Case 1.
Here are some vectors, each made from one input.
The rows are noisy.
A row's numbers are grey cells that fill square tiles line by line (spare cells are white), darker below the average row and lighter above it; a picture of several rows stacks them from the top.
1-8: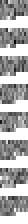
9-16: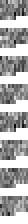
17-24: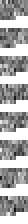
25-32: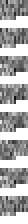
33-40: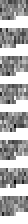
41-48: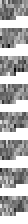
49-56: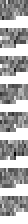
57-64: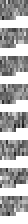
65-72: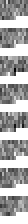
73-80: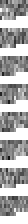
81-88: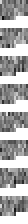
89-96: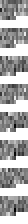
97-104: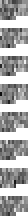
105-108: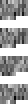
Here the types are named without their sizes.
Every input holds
either a point on a line, or a node of a tree, or four true/false values.
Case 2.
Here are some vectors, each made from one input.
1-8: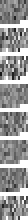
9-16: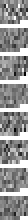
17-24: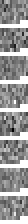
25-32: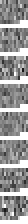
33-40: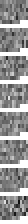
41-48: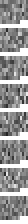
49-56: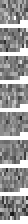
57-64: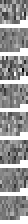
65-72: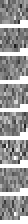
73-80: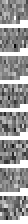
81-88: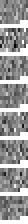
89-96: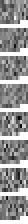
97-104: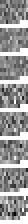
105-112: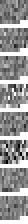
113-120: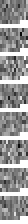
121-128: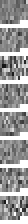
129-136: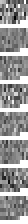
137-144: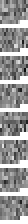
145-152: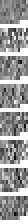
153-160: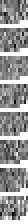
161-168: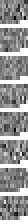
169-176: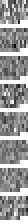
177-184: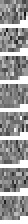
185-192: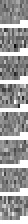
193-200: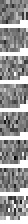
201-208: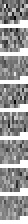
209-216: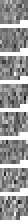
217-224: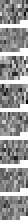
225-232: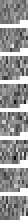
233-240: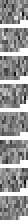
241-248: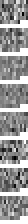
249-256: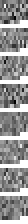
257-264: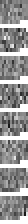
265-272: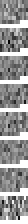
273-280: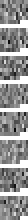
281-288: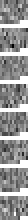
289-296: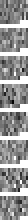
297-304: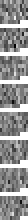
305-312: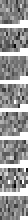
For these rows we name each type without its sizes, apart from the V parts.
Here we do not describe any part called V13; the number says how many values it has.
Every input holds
a true/false value, together with either a node of a tree, or a value of V13.
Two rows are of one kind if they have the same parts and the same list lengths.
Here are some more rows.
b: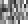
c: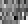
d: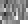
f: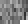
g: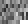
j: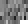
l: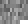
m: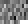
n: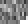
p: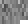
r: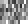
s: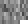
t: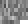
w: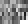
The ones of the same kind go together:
b, d, g, l, p, r, s, t
c, f, j, m, n, w

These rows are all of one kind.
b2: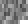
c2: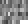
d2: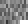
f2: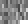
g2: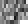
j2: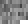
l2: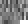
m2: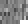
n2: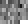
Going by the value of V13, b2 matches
d2 and g2.
